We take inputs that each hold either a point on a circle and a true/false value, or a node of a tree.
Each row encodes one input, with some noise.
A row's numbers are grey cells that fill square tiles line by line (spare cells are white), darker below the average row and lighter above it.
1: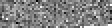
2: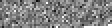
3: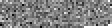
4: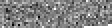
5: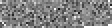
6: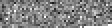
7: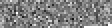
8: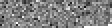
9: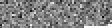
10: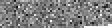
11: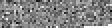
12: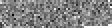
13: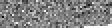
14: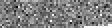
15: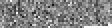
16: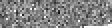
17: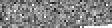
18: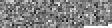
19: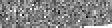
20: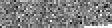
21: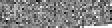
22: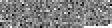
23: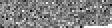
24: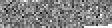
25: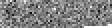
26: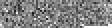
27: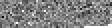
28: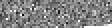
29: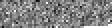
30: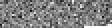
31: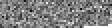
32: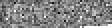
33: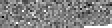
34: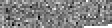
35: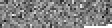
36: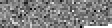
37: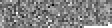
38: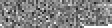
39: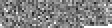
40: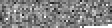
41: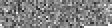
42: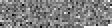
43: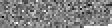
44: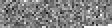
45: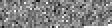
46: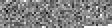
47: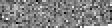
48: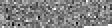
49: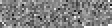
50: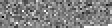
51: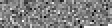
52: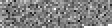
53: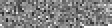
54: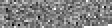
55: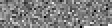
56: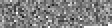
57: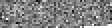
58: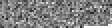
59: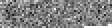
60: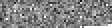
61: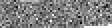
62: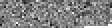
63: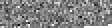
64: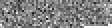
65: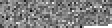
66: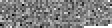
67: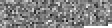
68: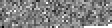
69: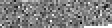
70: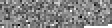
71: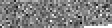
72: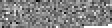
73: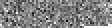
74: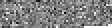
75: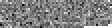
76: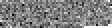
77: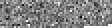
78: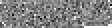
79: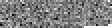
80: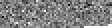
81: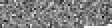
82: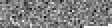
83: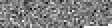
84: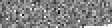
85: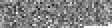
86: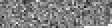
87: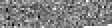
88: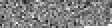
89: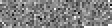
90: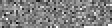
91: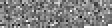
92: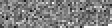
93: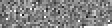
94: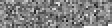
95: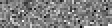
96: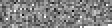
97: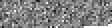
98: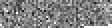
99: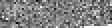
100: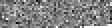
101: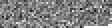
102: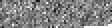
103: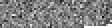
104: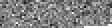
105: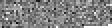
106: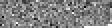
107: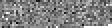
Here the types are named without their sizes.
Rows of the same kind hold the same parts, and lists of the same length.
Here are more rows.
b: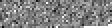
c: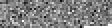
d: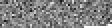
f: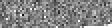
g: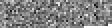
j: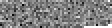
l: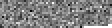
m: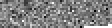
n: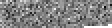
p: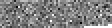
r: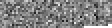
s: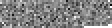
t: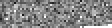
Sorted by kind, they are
b, c, d, f, l, m, t
g, j, n, p, r, s

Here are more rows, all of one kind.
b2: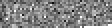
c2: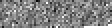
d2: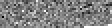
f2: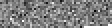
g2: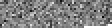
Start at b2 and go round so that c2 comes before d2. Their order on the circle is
b2, g2, f2, c2, d2.
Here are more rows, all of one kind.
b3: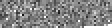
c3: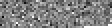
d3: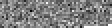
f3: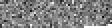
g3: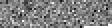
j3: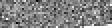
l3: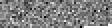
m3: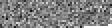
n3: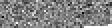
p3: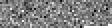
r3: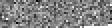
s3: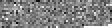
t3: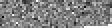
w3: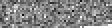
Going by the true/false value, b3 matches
j3, r3, s3 and w3.
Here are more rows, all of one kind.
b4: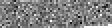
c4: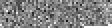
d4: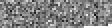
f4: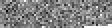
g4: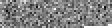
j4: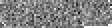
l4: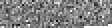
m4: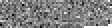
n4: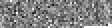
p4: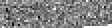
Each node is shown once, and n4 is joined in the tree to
c4 and d4.
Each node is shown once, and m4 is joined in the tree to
j4.
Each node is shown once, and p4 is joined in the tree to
g4 and l4.
